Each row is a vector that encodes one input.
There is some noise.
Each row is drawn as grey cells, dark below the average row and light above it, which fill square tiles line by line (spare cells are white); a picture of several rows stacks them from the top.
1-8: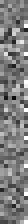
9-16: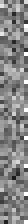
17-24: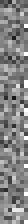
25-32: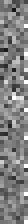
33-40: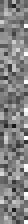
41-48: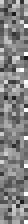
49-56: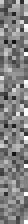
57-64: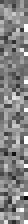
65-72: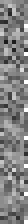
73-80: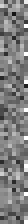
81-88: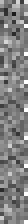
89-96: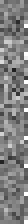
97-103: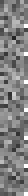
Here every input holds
either a point on a 5-point line, or a list of up to two points on a 6-point line.
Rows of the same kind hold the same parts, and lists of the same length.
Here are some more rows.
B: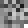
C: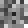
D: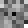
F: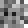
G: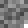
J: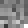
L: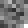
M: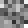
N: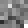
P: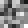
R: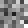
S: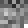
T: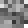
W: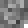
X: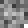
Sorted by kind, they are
B, J, S, X
C, D, F, M, R, T
G, L, N, W
P

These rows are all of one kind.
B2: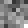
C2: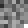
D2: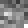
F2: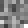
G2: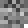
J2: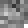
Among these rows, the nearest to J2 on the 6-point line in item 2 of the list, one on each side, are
D2 and F2.
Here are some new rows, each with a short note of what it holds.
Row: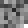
a list of two items
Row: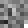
a list of one item
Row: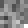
a list of two items
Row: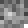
a list of two items
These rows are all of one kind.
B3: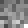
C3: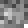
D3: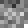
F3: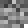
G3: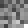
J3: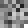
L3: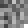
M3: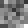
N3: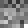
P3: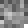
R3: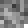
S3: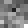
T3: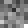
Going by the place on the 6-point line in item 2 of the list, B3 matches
C3, P3, S3 and T3.
